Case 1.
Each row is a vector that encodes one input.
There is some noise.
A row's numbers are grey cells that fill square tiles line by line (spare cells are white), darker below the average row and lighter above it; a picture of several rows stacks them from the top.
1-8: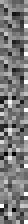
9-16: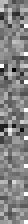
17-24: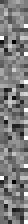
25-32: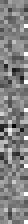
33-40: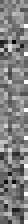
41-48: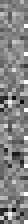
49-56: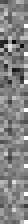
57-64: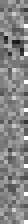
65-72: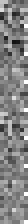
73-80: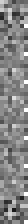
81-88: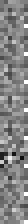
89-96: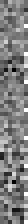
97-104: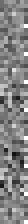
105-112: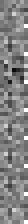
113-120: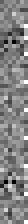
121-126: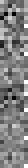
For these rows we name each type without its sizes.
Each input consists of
either a label, or a point on a line and a true/false value.
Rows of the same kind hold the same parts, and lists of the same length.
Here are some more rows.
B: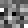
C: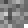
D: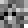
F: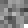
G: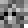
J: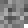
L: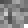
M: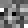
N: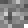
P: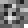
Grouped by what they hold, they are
B, D, G, M, P
C, F, J, L, N

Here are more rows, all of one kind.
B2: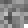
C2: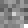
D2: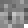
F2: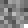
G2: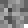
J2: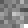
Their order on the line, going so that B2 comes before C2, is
D2, B2, J2, G2, F2, C2.
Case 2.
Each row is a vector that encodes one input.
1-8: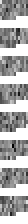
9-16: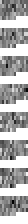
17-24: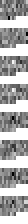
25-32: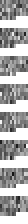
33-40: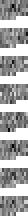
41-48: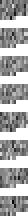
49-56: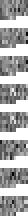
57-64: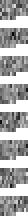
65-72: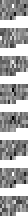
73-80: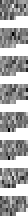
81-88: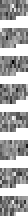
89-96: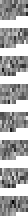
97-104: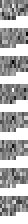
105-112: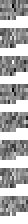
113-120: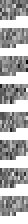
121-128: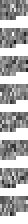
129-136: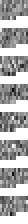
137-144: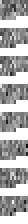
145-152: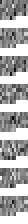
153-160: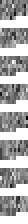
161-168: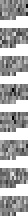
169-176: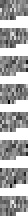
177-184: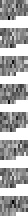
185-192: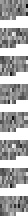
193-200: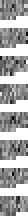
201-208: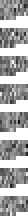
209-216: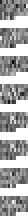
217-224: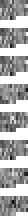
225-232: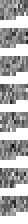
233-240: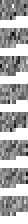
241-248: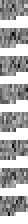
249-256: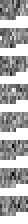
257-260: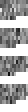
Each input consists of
a true/false value, together with either one of 8 labels, or a point on a 10-point line.
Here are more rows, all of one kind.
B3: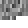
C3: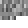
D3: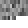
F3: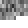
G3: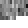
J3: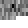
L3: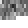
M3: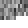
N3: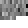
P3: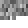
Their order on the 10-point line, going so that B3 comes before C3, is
P3, D3, B3, C3, F3, L3, J3, N3, G3, M3.
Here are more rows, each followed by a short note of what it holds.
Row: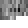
a point on a 10-point line and a true/false value
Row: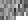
a point on a 10-point line and a true/false value
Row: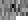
a point on a 10-point line and a true/false value
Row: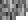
one of 8 labels and a true/false value
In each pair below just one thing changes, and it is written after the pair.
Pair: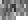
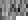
the place on the 10-point line
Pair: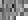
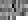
the place on the 10-point line
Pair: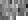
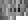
the true/false value
